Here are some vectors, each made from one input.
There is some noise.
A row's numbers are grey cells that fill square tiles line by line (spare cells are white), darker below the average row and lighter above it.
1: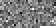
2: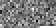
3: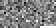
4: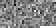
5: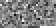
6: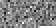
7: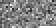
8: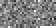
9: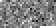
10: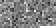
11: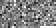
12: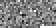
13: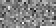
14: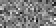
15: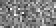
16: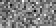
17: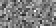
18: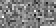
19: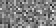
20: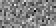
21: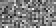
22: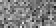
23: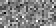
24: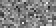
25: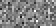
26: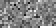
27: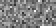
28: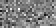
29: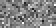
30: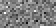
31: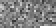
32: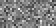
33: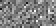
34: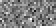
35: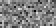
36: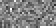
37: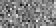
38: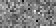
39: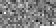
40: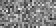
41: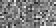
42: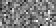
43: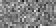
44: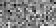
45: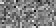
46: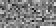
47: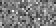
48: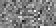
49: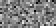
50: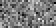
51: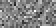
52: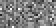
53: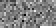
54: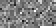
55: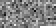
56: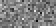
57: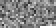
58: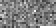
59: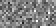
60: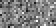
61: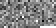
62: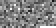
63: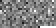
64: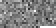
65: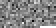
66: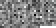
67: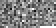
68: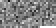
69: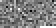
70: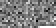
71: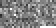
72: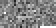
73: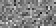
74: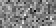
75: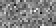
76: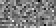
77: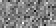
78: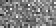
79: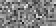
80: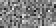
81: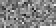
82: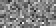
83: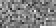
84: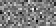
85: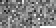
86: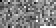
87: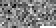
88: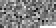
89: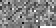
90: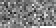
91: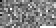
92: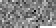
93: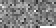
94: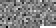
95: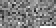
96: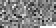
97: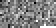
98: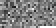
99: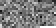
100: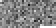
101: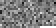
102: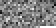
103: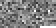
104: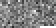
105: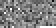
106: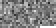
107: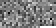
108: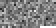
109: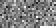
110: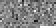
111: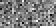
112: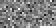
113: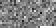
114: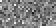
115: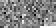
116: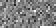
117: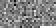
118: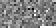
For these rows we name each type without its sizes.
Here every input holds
a label and a true/false value, together with either a fixed value, or a node of a tree.
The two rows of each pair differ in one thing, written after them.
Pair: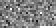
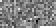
the node of the tree
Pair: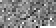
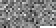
the label
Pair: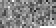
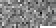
the label
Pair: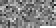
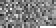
the true/false value
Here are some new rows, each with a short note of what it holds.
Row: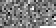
a label and a true/false value
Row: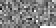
a label and a true/false value
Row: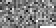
a label and a true/false value
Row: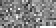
a label, a node of a tree and a true/false value
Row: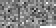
a label, a node of a tree and a true/false value
